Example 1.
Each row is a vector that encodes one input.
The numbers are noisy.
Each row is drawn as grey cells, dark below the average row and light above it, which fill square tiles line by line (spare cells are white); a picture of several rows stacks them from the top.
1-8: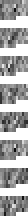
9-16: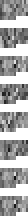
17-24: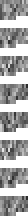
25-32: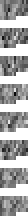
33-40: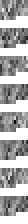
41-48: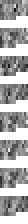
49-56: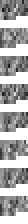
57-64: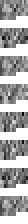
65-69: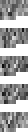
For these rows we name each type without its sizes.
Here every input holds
either a label, or a point on a line.
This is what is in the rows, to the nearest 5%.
About 45% of them hold a label. The rest hold a point on a line.
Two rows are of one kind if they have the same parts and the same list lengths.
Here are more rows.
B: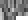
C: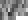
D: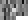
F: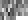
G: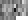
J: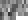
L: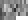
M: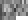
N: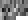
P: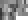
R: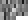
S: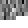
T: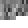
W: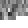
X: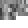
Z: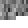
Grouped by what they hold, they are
B, D, N, R, S, T, Z
C, F, G, J, L, M, P, W, X

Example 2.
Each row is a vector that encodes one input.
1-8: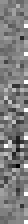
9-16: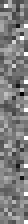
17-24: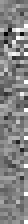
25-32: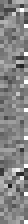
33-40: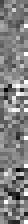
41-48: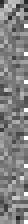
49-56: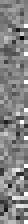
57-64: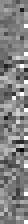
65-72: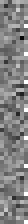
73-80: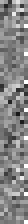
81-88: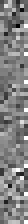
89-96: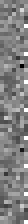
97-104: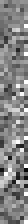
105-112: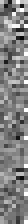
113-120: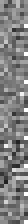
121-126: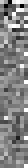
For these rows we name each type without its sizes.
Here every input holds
a list of points on a line.
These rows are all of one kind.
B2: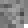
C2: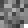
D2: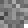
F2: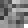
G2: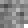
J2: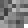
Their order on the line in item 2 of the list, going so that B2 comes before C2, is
D2, J2, F2, B2, G2, C2.
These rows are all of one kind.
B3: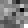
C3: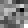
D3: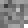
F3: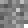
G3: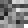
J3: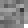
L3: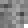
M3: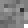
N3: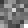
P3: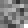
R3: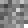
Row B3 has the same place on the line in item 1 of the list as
C3, D3, J3 and M3.
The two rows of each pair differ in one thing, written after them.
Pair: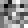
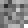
the place on the line in item 2 of the list
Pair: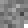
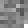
the place on the line in item 1 of the list
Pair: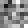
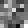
the place on the line in item 1 of the list
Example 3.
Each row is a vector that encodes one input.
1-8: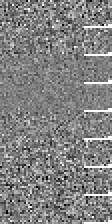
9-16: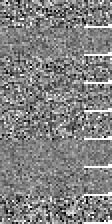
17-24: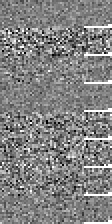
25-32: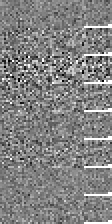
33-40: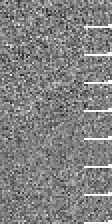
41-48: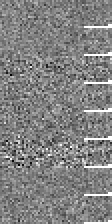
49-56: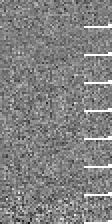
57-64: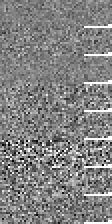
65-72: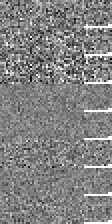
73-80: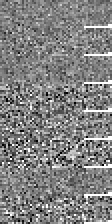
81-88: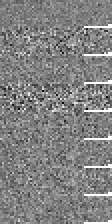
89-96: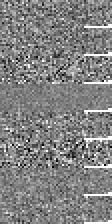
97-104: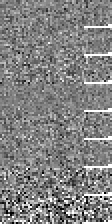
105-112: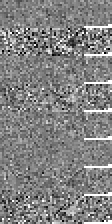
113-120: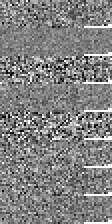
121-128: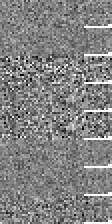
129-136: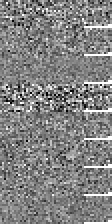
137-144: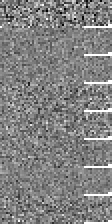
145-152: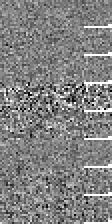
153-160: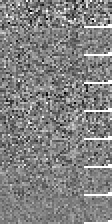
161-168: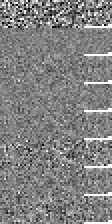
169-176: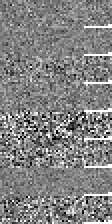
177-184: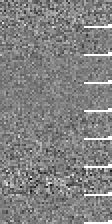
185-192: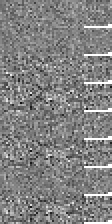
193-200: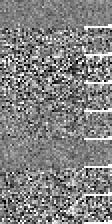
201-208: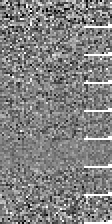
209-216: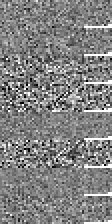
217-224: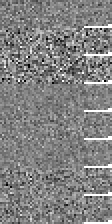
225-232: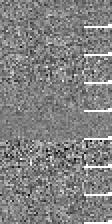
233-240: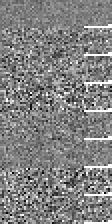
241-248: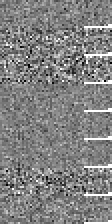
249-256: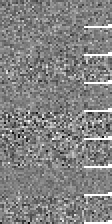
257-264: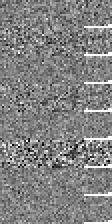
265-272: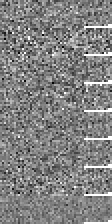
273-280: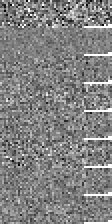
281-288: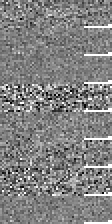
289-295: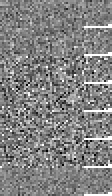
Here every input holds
either a point on a 7-point line, or a point on an 11-point line.
